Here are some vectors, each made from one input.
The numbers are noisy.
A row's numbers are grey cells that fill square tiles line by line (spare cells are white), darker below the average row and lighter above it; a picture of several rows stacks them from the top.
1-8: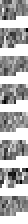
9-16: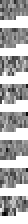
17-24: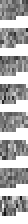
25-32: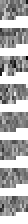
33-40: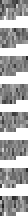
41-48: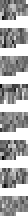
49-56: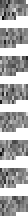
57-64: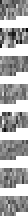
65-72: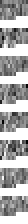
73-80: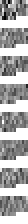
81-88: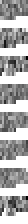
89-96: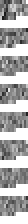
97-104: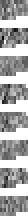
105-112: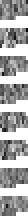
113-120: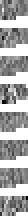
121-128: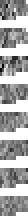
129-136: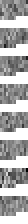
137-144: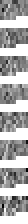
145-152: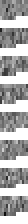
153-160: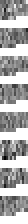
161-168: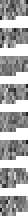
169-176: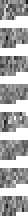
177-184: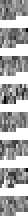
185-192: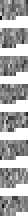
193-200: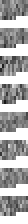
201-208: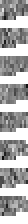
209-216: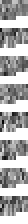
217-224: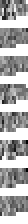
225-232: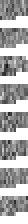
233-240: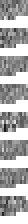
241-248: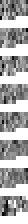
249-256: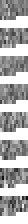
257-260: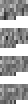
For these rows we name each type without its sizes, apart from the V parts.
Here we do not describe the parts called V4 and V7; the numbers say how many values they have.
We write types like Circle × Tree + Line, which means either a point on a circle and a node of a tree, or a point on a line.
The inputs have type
((Bool × Bool × Bool + Unit) × V7 + V4) × Tree.
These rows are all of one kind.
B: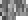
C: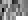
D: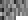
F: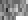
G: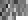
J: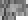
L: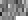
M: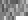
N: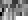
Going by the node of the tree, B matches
L and M.
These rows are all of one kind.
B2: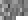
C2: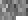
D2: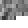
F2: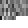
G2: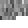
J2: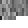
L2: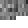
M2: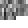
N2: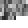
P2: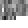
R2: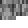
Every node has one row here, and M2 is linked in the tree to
P2 and R2.
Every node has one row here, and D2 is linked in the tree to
J2.
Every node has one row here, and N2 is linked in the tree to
J2.
